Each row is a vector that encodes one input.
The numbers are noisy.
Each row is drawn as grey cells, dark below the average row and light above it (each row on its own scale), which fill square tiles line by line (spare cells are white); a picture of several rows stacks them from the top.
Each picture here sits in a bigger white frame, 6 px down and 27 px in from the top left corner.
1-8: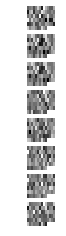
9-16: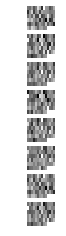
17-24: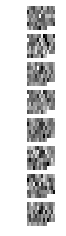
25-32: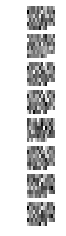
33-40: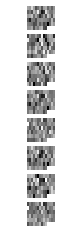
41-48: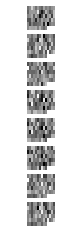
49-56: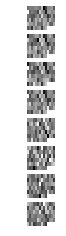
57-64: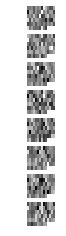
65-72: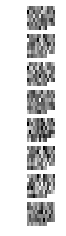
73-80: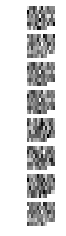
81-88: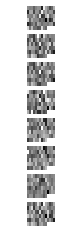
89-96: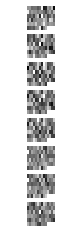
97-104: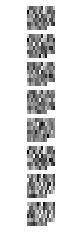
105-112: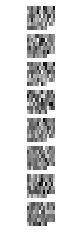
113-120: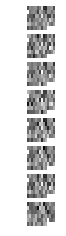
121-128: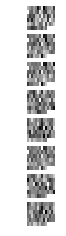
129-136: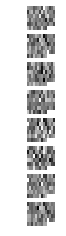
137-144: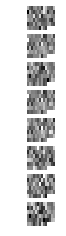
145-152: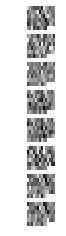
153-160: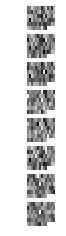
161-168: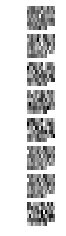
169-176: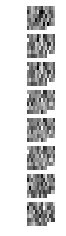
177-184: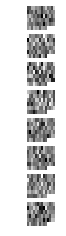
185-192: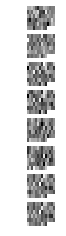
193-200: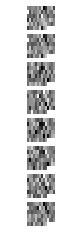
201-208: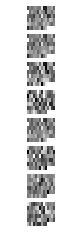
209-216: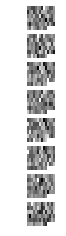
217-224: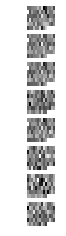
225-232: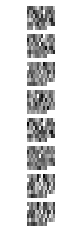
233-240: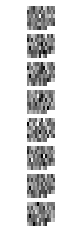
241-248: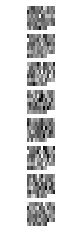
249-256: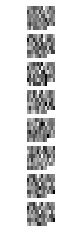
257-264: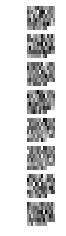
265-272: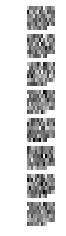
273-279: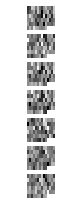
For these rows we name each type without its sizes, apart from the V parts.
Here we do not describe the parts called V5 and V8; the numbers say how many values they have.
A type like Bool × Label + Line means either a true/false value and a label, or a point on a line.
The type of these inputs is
Label × Label + Tree × V5 + V8.
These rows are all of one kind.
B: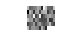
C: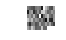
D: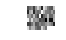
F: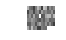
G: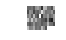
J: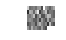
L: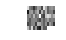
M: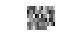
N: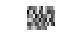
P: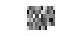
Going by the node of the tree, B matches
F, G, M and P.
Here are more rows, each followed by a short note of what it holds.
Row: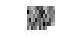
a value of V8
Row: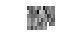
two labels
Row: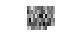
a value of V8
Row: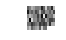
a value of V8
